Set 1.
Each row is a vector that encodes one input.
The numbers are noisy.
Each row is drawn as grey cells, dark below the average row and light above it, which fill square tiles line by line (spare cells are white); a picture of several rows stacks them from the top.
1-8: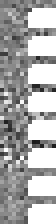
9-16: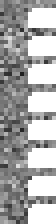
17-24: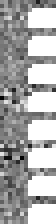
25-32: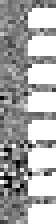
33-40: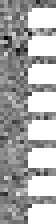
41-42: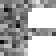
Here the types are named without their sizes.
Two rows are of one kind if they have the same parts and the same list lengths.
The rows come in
2 kinds.
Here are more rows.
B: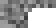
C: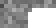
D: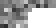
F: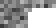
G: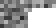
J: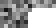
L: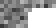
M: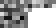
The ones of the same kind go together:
B, C, J
D, F, G, L, M

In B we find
a node of a tree.
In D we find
a fixed value.
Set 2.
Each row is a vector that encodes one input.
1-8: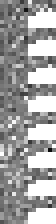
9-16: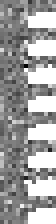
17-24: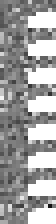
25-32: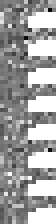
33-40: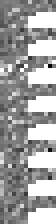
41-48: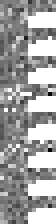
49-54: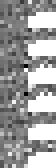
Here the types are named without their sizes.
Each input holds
four true/false values.
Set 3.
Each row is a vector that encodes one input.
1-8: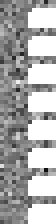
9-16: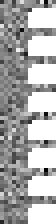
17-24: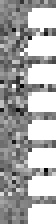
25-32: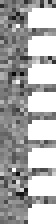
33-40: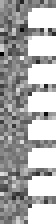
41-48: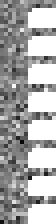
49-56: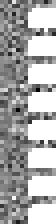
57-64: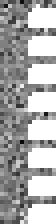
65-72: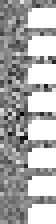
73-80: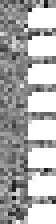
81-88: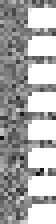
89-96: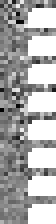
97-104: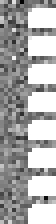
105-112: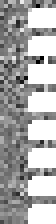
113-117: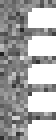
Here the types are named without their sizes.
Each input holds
a point on a line.
